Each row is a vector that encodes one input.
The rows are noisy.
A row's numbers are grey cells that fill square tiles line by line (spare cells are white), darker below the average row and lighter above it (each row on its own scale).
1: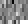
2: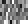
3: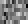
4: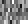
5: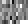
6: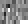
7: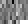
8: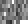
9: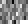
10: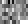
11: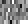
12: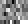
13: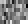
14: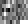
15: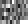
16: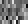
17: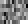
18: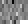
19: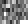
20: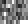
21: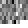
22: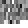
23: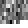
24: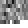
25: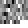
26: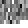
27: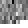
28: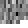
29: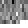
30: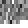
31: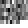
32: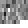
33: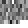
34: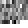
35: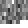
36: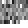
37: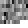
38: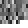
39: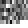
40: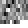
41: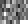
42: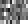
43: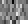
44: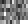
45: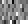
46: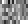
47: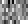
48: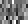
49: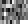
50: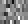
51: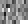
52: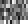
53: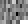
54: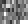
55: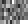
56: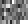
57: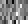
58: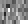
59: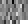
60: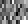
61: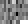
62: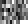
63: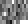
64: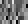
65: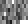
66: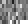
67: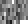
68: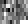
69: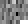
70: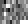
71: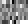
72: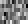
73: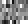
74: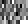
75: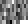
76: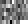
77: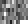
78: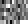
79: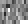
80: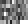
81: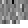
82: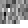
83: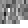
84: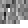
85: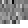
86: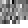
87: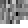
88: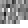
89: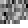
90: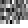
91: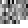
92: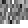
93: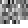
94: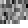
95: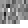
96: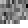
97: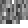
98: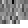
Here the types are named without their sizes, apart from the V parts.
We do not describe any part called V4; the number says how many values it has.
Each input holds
a true/false value, together with either a node of a tree, or a value of V4.
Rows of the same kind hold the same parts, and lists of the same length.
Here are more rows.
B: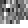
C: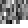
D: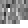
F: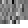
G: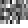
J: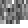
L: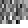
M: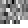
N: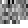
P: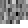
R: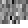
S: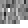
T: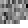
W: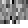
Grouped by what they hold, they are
B, C, F, G, J, R, W
D, L, M, N, P, S, T

